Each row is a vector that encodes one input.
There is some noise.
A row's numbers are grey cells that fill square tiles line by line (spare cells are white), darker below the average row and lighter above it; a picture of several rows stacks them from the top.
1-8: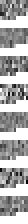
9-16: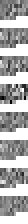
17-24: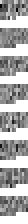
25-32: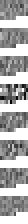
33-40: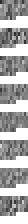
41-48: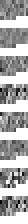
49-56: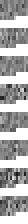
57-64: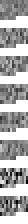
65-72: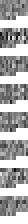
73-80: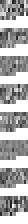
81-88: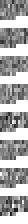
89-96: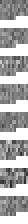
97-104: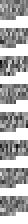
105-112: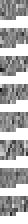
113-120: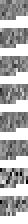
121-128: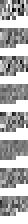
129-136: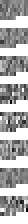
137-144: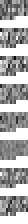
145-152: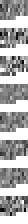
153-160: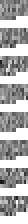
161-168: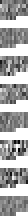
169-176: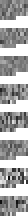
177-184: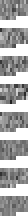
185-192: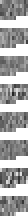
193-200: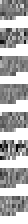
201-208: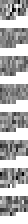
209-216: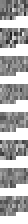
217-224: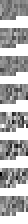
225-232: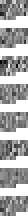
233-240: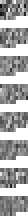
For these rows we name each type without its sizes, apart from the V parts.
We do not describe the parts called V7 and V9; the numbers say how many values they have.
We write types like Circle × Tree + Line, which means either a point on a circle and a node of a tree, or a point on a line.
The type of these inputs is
(Bool × Line + V7) × V9.
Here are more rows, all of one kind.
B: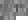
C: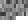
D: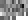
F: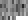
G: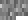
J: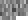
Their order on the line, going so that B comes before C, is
J, G, F, B, D, C.
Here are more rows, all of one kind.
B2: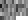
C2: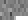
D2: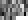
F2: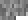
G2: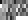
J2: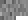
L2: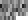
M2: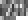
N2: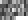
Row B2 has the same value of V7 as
C2 and J2.
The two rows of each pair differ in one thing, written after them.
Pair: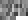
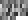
the true/false value
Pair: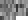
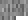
the true/false value
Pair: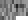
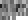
the value of V9
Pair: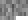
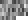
the value of V9
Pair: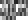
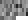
the true/false value
